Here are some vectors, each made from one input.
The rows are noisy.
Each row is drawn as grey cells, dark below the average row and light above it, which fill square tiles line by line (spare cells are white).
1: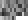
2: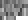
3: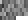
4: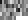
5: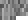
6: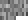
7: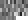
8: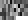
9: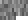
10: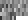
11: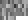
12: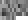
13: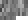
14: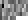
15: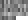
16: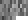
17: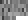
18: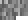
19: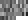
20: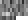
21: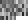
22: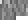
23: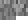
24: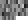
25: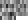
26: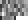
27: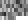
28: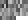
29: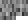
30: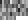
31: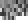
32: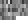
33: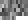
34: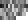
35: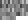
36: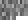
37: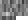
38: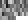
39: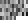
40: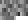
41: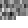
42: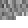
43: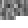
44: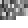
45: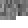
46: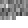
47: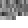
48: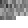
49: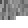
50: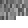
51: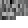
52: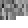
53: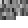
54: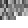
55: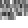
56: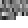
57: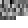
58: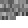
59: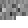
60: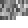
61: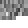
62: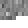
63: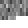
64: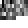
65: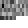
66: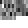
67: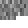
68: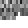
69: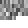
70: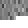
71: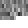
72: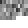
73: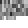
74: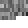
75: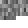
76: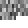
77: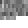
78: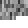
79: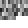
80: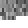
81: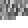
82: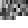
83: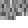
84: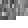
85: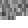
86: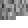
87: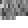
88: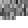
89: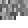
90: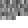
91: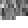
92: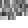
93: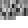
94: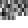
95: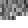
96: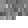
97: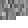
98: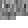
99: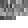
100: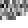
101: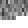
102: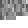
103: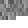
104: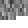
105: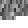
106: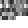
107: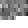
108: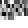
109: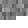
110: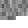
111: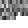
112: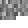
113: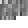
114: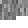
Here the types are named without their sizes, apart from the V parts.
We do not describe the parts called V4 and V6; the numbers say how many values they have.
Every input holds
either a point on a line and a value of V6, or a true/false value and a value of V4.
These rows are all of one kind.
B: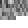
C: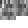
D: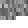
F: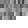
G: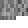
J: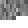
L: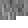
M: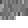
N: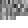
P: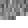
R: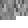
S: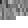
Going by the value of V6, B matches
G, J, P and S.
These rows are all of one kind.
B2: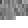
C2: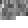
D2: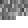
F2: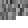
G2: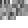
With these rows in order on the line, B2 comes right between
F2 and G2.
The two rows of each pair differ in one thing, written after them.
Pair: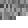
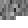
the value of V6
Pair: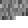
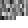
the value of V6
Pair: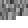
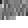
the value of V6
